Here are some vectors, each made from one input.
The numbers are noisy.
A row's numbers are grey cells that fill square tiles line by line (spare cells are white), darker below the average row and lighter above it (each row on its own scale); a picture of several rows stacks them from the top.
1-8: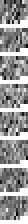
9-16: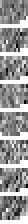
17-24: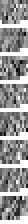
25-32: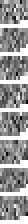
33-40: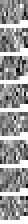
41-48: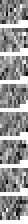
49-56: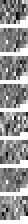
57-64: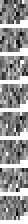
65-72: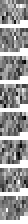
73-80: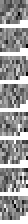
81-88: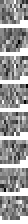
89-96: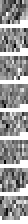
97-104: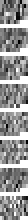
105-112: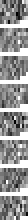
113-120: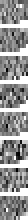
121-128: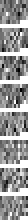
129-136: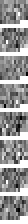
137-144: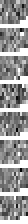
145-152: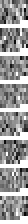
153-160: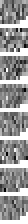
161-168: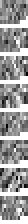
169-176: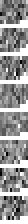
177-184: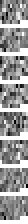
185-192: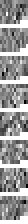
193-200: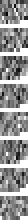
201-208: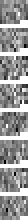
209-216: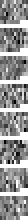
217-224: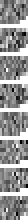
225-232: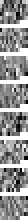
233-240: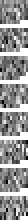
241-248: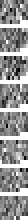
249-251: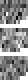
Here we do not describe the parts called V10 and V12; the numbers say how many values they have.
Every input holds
a value of V10, together with either a point on a 7-point line, or a true/false value and a value of V12.
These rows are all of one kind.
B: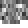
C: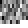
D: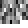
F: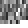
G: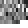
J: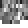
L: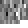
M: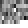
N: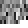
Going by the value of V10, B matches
C, D and J.
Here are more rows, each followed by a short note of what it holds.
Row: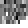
a point on a 7-point line and a value of V10
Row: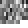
a true/false value, a value of V10 and a value of V12
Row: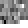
a true/false value, a value of V10 and a value of V12
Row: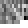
a true/false value, a value of V10 and a value of V12
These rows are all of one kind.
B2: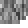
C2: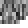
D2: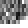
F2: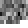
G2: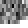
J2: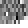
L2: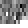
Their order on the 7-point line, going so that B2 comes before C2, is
B2, C2, F2, G2, D2, L2, J2.
